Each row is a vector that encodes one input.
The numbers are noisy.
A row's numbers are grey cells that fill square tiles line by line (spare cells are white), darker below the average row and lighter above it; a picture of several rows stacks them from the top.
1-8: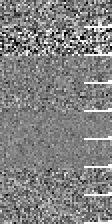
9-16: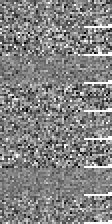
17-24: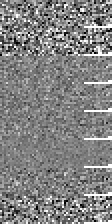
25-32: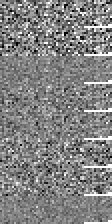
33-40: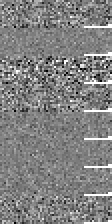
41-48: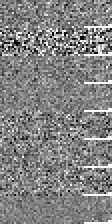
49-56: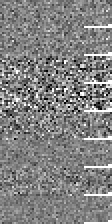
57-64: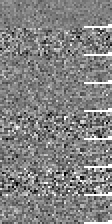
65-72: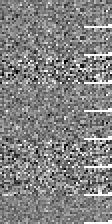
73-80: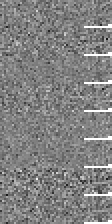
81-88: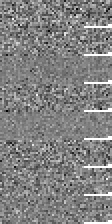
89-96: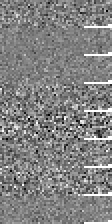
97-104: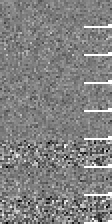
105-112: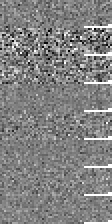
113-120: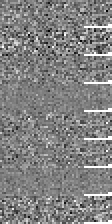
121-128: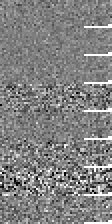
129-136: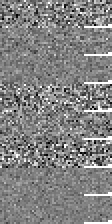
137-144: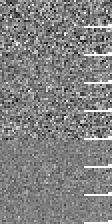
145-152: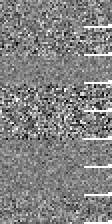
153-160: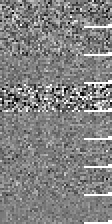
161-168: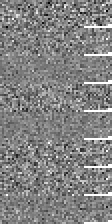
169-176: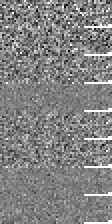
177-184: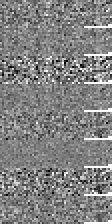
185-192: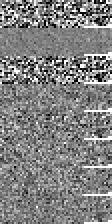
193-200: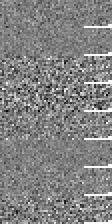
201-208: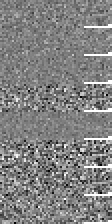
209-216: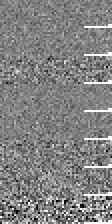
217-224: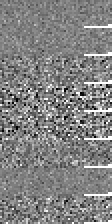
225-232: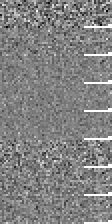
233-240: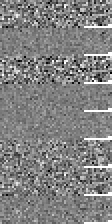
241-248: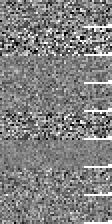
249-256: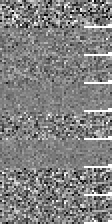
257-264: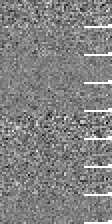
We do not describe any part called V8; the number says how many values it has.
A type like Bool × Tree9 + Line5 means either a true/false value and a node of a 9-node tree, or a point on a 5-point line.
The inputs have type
Circle9 × (Tree11 + Tree13) + V8.
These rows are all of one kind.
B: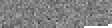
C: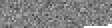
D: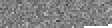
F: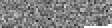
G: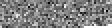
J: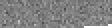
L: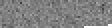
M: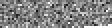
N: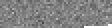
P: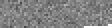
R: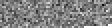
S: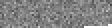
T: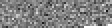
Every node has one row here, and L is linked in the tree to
G and R.
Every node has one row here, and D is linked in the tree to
B and F.
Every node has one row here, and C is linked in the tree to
P and S.
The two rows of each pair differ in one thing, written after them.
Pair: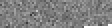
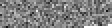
the place on the 9-point circle
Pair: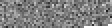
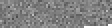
the node of the tree
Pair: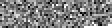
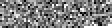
the place on the 9-point circle
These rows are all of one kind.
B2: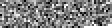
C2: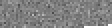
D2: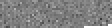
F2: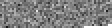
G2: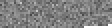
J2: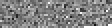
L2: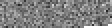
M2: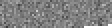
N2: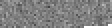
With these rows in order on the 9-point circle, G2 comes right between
F2 and L2.
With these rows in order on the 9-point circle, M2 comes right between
C2 and D2.
